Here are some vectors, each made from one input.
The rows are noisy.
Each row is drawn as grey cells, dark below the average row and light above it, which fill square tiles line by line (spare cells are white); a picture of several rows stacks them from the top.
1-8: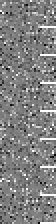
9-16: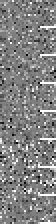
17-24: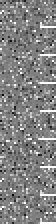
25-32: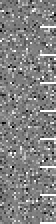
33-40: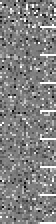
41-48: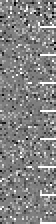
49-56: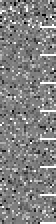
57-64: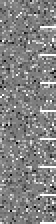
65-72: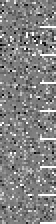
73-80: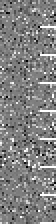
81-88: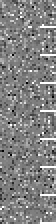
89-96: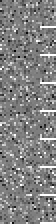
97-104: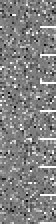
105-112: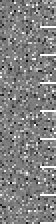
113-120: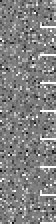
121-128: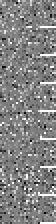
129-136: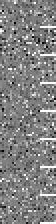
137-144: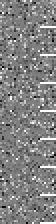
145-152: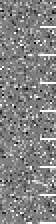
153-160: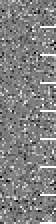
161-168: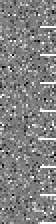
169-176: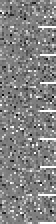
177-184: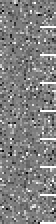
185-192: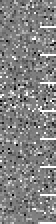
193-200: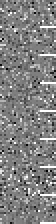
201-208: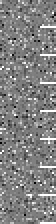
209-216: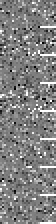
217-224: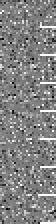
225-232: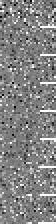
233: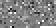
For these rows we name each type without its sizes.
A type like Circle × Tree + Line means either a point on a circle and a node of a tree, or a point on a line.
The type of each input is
Bool × Label.
